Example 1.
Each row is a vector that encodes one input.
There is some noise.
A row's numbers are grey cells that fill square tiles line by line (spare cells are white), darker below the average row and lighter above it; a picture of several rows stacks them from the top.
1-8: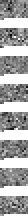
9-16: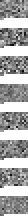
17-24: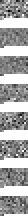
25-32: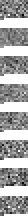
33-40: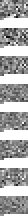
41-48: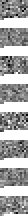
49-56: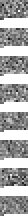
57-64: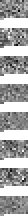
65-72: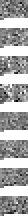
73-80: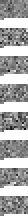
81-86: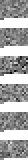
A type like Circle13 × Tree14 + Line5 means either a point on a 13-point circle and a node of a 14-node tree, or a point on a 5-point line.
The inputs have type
Circle10.
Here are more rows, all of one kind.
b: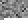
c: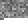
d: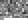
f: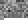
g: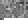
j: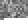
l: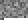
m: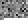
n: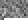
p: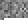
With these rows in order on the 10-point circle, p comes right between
d and f.
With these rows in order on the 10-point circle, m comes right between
b and f.
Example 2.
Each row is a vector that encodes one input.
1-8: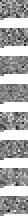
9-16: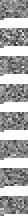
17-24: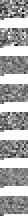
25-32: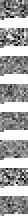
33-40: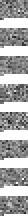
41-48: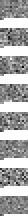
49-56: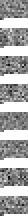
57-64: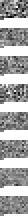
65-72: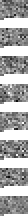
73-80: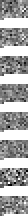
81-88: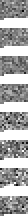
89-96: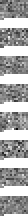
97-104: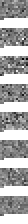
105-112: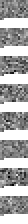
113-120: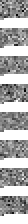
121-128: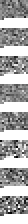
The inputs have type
Circle10.
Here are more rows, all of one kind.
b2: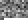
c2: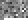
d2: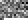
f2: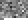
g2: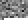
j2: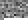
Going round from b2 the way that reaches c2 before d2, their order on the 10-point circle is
b2, g2, f2, c2, j2, d2.
